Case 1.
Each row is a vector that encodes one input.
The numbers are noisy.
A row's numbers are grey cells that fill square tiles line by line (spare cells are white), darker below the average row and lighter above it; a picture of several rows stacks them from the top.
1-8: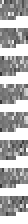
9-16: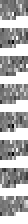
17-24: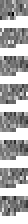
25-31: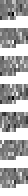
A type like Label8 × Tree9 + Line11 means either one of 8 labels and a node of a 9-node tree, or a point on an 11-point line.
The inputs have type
Bool × Bool × Bool + Unit.
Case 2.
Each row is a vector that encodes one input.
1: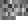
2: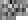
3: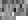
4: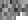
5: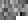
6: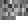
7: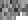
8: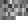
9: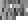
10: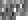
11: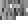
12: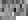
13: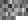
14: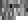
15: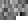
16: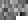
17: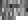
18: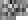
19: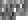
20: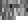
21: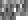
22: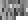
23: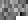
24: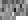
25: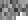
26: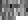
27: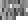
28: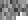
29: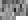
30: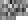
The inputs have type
Bool × Bool × Bool.
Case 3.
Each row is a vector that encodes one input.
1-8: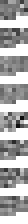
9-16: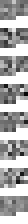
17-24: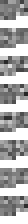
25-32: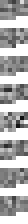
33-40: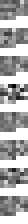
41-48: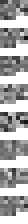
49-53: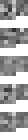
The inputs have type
Tree11.
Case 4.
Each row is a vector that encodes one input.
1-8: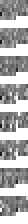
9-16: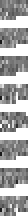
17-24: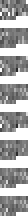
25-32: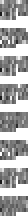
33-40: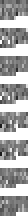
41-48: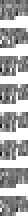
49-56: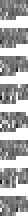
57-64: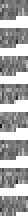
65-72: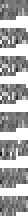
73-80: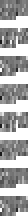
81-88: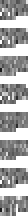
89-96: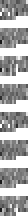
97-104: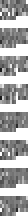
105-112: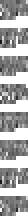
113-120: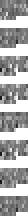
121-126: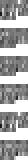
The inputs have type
Line12.
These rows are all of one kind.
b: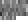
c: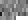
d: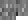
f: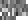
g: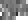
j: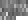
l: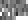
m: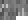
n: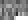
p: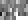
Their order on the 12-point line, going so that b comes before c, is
f, l, g, n, m, d, j, b, c, p.
